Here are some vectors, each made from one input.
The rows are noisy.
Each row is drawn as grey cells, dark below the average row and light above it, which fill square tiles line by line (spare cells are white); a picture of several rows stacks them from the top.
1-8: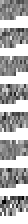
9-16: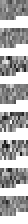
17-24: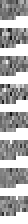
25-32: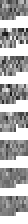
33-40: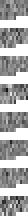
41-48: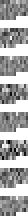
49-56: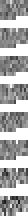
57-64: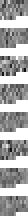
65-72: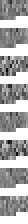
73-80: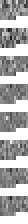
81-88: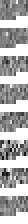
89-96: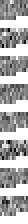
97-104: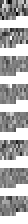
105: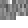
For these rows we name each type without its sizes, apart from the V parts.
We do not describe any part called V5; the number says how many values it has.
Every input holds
a value of V5, together with either a node of a tree, or three true/false values.
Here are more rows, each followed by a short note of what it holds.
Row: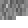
three true/false values and a value of V5
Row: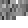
a node of a tree and a value of V5
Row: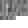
three true/false values and a value of V5
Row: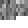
a node of a tree and a value of V5
